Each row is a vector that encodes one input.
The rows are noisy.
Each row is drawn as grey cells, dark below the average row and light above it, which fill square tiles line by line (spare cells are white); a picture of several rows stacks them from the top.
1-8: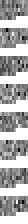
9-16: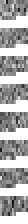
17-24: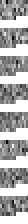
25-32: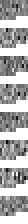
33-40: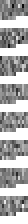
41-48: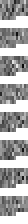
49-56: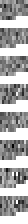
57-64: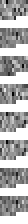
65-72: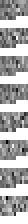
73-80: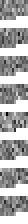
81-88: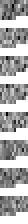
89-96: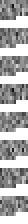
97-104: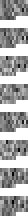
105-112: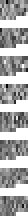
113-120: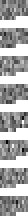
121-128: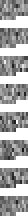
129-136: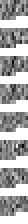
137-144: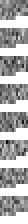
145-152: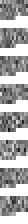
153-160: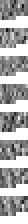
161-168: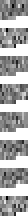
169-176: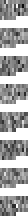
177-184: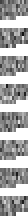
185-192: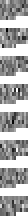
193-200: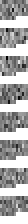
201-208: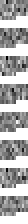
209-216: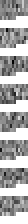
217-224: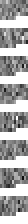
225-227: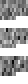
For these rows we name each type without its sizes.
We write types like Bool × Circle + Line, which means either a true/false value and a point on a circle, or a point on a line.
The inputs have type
(Circle + Unit) × Label.
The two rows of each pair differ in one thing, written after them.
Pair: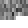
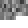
the place on the circle
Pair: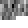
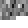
the place on the circle
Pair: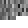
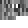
the label
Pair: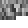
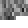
the label
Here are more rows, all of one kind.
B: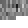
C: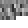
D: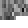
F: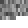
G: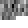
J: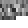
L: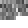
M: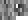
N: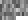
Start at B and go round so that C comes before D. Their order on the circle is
B, G, M, C, D, J, L, N, F.
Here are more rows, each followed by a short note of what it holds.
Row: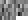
a point on a circle and a label
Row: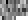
a label
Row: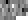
a label
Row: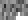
a point on a circle and a label
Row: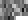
a point on a circle and a label
